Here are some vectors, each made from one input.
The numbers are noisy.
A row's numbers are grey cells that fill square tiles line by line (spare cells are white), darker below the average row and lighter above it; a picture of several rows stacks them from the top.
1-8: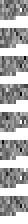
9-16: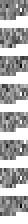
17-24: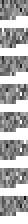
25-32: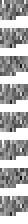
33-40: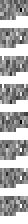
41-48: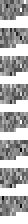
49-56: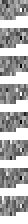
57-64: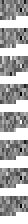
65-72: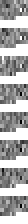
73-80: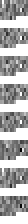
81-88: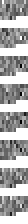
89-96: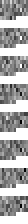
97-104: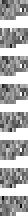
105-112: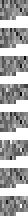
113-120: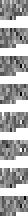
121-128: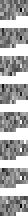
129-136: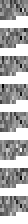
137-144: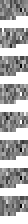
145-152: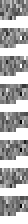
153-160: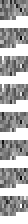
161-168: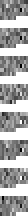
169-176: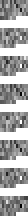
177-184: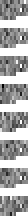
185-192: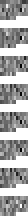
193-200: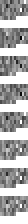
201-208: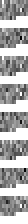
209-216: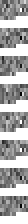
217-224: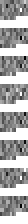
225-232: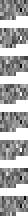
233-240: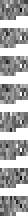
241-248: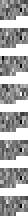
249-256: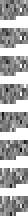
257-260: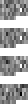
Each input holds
a true/false value, together with either a point on a 9-point line, or a point on an 18-point line.
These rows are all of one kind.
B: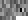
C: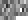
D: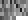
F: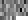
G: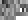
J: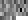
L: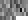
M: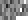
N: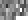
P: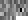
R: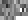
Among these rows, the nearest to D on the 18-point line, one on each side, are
C and M.
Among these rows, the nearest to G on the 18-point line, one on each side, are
C and R.
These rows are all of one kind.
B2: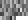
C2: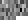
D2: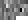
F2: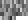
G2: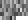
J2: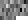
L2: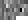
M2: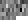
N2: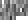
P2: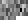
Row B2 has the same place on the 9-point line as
D2, G2 and L2.
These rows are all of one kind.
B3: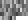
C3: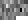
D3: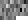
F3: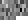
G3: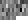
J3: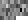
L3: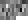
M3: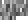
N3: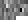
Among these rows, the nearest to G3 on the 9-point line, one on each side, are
F3 and L3.
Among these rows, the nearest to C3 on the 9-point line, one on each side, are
D3 and N3.
